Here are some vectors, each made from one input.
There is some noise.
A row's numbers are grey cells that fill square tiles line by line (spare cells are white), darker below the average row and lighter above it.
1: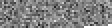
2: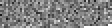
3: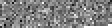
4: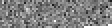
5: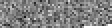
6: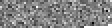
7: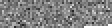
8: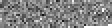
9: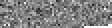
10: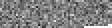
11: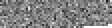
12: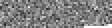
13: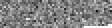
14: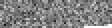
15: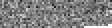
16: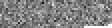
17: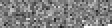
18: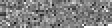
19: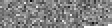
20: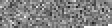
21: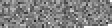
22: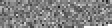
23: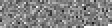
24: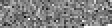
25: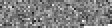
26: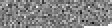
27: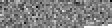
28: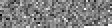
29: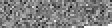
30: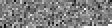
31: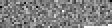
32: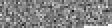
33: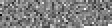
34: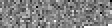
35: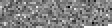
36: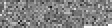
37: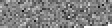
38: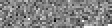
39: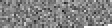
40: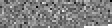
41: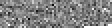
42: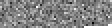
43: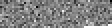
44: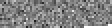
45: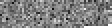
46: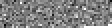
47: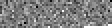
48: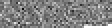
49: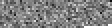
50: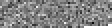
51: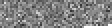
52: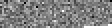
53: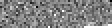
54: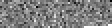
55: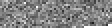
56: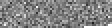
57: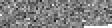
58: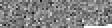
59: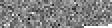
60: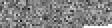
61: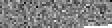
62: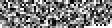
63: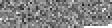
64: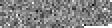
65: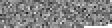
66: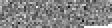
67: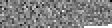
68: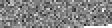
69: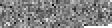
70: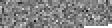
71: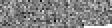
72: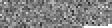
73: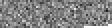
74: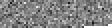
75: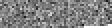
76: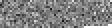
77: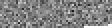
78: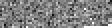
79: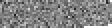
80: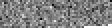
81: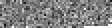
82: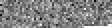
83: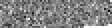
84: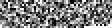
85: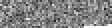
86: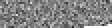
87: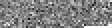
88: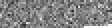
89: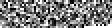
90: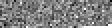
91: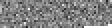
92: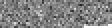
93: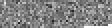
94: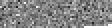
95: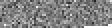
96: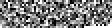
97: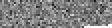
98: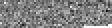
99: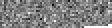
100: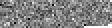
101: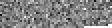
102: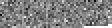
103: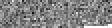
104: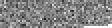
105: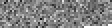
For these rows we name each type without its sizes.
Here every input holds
either a fixed value, or a label and a true/false value.
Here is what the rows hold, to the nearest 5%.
About 5% of them hold a fixed value. The rest hold a label and a true/false value.
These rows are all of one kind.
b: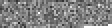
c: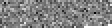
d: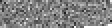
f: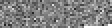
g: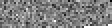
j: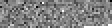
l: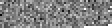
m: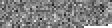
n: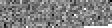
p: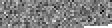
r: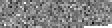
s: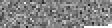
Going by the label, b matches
r and s.
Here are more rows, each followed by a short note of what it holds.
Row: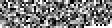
a fixed value
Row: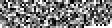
a fixed value
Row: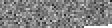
a label and a true/false value
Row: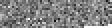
a label and a true/false value
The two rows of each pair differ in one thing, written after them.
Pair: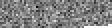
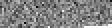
the true/false value
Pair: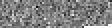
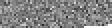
the label
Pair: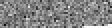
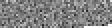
the true/false value
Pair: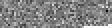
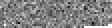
the true/false value
